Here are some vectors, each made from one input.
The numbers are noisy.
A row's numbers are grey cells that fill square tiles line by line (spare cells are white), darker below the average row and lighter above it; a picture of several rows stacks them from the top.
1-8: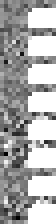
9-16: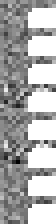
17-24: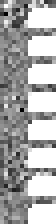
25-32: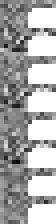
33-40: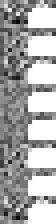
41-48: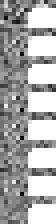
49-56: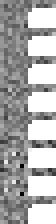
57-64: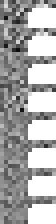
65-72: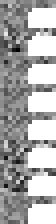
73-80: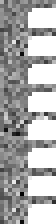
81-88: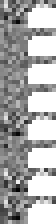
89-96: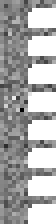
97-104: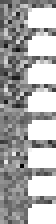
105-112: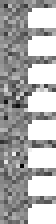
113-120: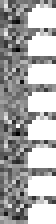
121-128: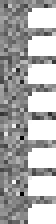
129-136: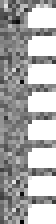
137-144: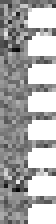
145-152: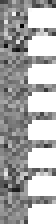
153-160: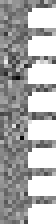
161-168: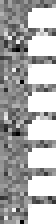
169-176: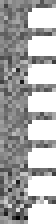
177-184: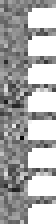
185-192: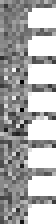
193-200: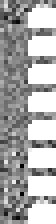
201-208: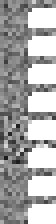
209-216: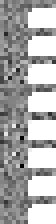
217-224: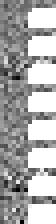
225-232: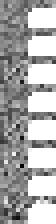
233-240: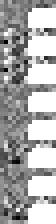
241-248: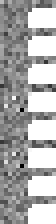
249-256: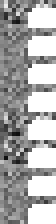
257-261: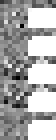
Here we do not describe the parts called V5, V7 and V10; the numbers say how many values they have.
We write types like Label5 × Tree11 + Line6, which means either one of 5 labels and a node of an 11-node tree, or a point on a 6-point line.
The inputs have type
Bool × V5 × V7 × V10 + List2(Line6).
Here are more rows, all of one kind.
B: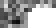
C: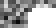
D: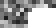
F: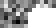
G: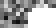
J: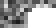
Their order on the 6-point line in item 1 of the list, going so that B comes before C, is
B, J, C, F, G, D.
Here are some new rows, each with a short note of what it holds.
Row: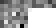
a list of one item
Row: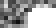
a list of two items
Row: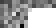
a list of one item
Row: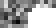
a list of two items
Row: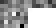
a list of one item
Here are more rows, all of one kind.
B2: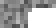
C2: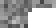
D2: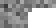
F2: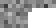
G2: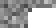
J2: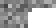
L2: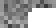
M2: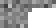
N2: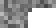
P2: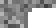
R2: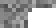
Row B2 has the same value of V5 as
C2 and N2.
